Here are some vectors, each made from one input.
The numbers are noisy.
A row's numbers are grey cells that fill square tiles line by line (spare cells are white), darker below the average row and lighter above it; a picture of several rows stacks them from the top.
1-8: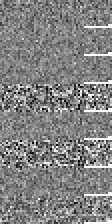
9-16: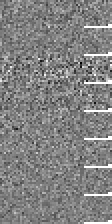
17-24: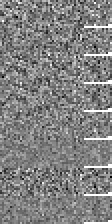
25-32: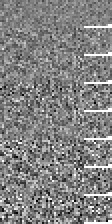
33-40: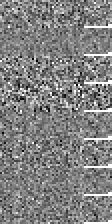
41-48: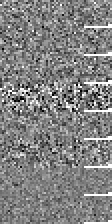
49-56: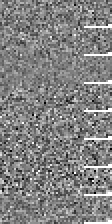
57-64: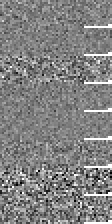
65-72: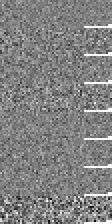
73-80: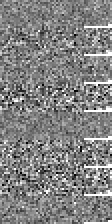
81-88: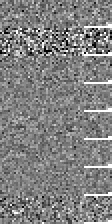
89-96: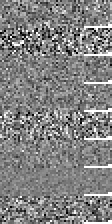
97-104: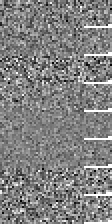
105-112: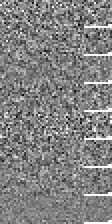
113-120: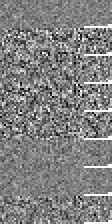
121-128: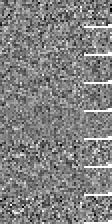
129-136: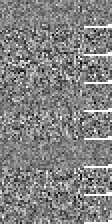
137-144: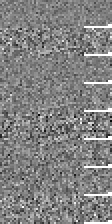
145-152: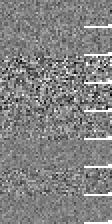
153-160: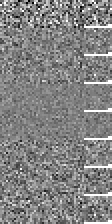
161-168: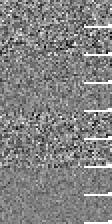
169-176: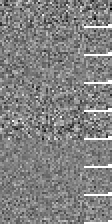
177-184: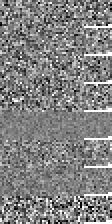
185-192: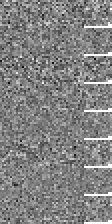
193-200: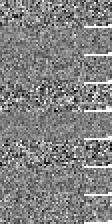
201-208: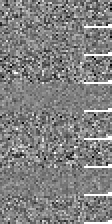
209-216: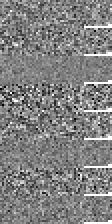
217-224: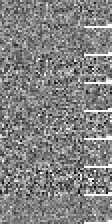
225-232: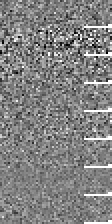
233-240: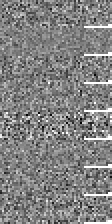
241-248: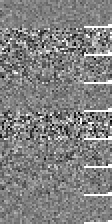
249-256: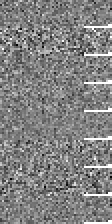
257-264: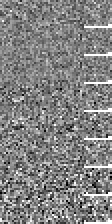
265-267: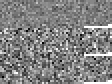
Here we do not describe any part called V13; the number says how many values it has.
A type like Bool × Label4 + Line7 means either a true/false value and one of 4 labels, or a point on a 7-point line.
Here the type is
Bool × V13 + Line5 × (Tree11 + Unit) + Line9.
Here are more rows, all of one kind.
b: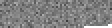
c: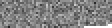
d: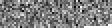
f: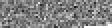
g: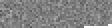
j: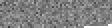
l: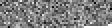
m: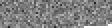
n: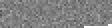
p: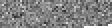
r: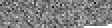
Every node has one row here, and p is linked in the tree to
g and l.
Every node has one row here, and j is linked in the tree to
c and f.
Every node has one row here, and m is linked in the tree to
b, d, f and r.
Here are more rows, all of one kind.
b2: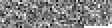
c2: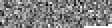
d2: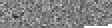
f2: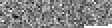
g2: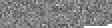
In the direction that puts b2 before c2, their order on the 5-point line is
f2, d2, b2, c2, g2.
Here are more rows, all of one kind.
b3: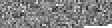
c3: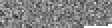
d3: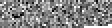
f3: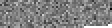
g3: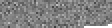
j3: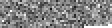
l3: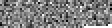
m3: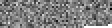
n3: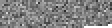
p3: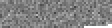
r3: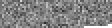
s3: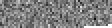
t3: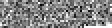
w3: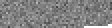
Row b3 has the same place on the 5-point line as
g3, m3 and s3.
